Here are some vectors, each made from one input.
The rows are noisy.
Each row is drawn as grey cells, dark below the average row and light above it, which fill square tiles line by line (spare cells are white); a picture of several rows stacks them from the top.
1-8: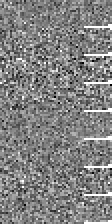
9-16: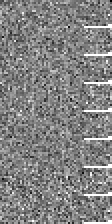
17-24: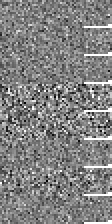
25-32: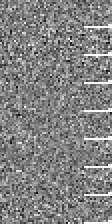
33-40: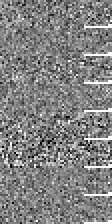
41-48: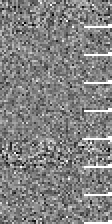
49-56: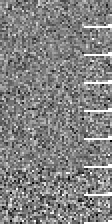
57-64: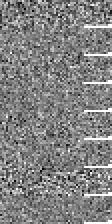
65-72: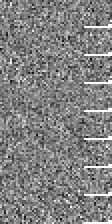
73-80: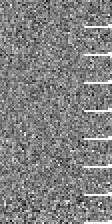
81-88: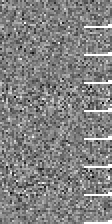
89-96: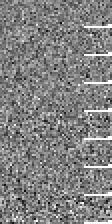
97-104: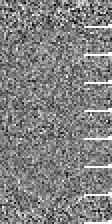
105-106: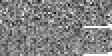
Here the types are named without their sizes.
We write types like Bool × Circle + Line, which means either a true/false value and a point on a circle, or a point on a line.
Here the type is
Bool × Circle × (Circle + Label).
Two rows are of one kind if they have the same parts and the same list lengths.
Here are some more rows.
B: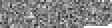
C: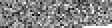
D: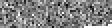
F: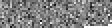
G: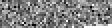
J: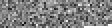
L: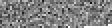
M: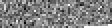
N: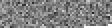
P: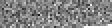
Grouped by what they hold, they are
B, C, D, F, G, J, M
L, N, P

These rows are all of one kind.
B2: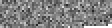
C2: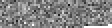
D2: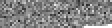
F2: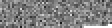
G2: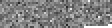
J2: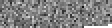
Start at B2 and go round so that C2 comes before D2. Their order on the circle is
B2, C2, G2, F2, D2, J2.
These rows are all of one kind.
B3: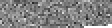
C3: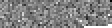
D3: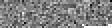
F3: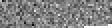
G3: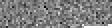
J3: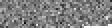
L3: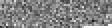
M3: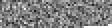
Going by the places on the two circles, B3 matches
C3 and D3.
